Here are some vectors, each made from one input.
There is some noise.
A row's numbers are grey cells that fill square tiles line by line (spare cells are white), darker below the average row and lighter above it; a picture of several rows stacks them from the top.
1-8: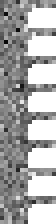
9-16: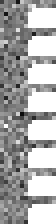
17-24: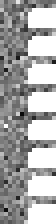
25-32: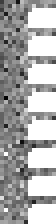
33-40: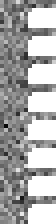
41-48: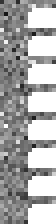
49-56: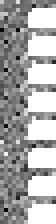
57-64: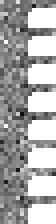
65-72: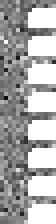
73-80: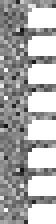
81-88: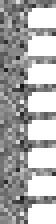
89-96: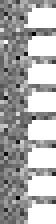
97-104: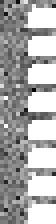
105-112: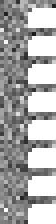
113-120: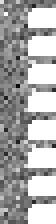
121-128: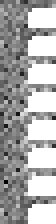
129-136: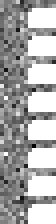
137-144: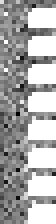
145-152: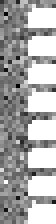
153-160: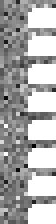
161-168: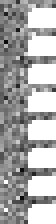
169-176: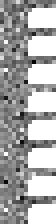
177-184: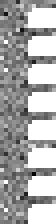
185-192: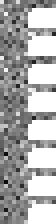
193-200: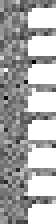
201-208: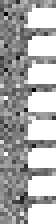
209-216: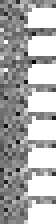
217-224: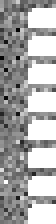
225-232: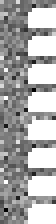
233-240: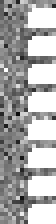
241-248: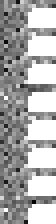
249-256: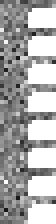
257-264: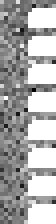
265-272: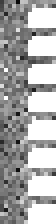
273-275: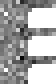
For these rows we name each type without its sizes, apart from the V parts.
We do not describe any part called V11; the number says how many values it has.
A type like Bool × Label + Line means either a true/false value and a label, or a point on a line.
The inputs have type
Circle + Label × V11.
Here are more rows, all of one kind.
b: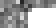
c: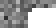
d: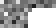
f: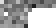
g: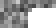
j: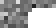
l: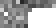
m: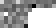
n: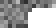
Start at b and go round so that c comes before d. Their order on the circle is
b, l, n, c, j, m, f, d, g.
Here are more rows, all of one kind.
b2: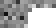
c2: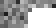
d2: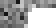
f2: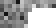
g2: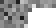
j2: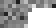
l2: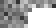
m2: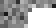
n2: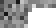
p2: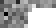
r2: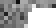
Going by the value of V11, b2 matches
c2, j2 and m2.
